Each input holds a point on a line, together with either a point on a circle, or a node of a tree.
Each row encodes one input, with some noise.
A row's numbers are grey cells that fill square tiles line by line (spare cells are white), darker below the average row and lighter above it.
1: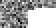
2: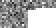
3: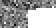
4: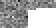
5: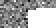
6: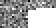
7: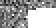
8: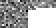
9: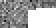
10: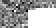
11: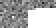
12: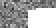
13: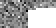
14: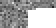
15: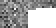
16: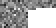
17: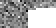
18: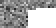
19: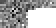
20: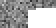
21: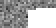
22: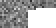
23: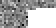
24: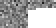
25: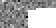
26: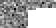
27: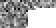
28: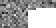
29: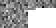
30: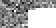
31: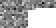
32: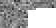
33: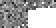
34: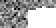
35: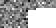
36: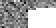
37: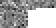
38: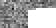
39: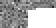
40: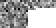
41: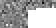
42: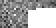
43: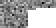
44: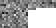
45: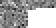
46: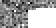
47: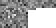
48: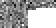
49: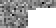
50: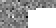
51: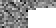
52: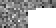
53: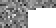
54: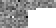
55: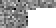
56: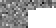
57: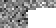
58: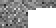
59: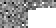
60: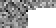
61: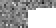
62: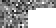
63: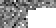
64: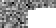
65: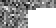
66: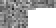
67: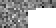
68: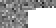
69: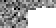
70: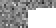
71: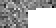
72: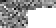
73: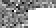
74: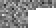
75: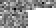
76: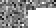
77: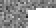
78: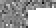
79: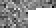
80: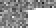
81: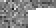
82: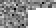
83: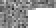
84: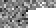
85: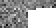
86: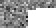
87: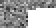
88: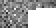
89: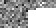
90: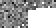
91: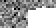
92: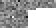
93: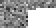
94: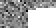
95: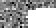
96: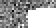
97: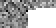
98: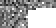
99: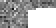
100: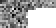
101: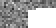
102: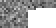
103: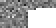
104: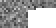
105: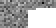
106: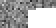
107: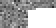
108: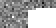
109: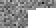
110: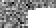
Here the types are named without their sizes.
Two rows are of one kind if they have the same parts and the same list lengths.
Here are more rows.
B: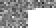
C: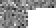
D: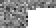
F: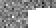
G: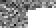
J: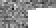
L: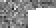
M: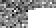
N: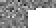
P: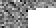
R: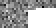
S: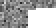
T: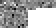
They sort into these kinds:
B, C, D, F, J, L, N, R, S, T
G, M, P

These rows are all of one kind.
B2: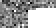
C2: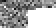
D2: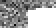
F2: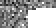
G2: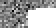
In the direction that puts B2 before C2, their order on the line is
F2, B2, G2, D2, C2.
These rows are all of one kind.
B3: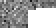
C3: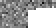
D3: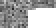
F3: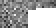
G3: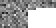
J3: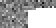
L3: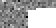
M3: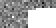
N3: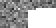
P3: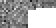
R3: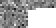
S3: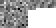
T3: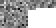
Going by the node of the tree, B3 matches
F3, P3, S3 and T3.
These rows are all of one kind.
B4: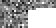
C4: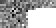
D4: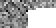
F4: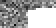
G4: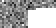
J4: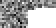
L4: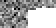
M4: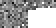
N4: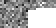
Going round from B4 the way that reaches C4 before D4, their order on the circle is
B4, C4, J4, G4, M4, D4, N4, L4, F4.
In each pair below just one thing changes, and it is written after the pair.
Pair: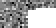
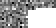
the place on the line
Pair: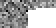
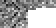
the place on the circle
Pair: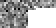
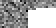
the place on the line
